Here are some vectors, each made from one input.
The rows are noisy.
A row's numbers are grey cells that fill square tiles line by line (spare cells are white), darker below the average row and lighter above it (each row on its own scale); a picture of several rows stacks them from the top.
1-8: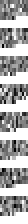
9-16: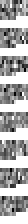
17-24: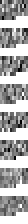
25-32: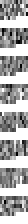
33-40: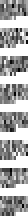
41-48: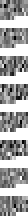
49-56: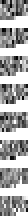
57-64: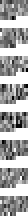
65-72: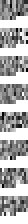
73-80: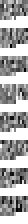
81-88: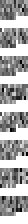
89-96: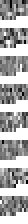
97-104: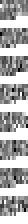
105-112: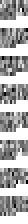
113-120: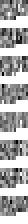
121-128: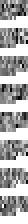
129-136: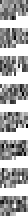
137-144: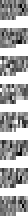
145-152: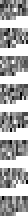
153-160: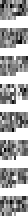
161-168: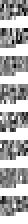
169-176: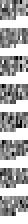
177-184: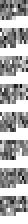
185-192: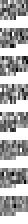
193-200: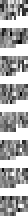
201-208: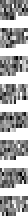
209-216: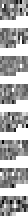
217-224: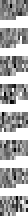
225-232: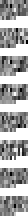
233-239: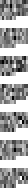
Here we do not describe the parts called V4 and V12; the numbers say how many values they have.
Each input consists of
either a point on an 11-point circle, or a true/false value, a value of V4 and a value of V12.
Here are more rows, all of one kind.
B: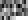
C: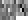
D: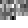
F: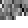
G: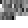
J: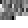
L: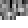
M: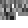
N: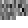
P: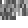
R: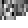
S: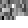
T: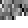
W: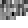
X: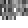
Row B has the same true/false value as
L, R, W and X.
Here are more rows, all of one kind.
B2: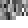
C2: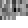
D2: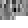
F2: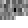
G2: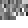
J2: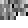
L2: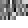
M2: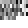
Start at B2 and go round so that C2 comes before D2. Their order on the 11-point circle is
B2, L2, G2, J2, M2, C2, D2, F2.
